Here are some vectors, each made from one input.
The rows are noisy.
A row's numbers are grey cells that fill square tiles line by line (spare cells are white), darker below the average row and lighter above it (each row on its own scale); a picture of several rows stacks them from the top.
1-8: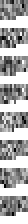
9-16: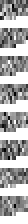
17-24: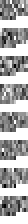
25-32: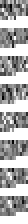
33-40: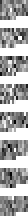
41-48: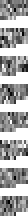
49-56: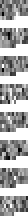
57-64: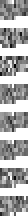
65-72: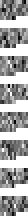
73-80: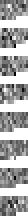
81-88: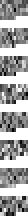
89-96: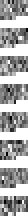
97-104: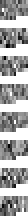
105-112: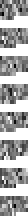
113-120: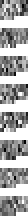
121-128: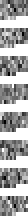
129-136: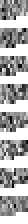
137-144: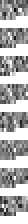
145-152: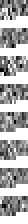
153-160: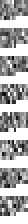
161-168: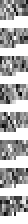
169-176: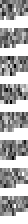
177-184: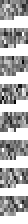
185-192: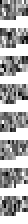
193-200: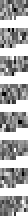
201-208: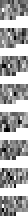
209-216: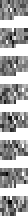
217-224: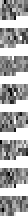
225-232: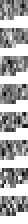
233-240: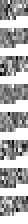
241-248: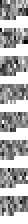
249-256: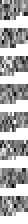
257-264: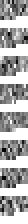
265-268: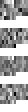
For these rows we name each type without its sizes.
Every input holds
a label and a true/false value.
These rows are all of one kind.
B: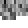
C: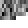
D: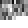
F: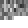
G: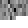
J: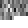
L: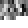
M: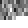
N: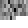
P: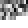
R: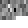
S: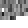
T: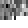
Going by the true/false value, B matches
C, S and T.
